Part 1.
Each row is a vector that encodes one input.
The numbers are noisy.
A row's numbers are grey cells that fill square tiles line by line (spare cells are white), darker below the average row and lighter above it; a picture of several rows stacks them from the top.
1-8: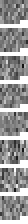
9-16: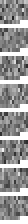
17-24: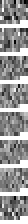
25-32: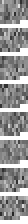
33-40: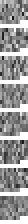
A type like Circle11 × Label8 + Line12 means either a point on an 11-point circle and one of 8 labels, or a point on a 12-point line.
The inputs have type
Label7.
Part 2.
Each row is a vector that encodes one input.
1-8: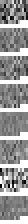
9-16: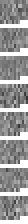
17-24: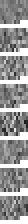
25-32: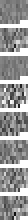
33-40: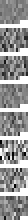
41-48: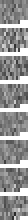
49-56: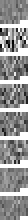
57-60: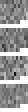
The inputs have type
Line6 × Line6 + Unit.
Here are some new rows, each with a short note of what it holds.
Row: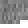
a point on each of two 6-point lines
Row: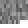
a point on each of two 6-point lines
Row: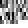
a fixed value
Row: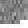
a point on each of two 6-point lines
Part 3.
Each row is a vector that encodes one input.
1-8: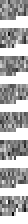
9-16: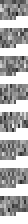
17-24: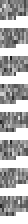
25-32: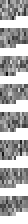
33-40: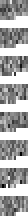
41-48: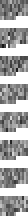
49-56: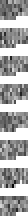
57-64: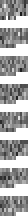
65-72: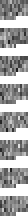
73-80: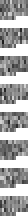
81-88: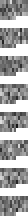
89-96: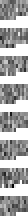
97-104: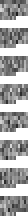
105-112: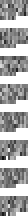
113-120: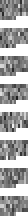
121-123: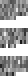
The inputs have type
Circle19.
